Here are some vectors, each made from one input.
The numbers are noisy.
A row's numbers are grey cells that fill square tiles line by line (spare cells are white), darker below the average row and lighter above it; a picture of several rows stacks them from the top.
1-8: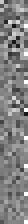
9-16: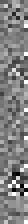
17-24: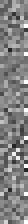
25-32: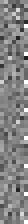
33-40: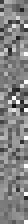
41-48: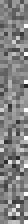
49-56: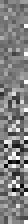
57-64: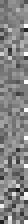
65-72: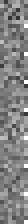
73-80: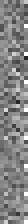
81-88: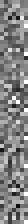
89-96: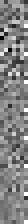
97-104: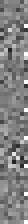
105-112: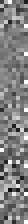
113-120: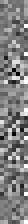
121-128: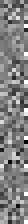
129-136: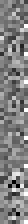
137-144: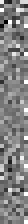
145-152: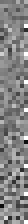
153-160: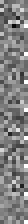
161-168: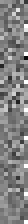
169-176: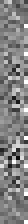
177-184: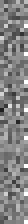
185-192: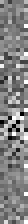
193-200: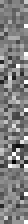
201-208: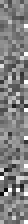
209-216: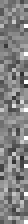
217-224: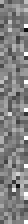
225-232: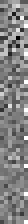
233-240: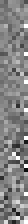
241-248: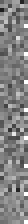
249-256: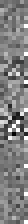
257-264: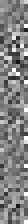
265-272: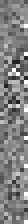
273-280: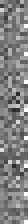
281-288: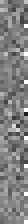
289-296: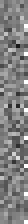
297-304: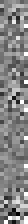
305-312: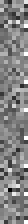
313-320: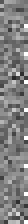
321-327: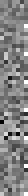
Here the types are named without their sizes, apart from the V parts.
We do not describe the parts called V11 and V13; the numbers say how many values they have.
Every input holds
a value of V13, together with either a node of a tree, or a true/false value and a value of V11.
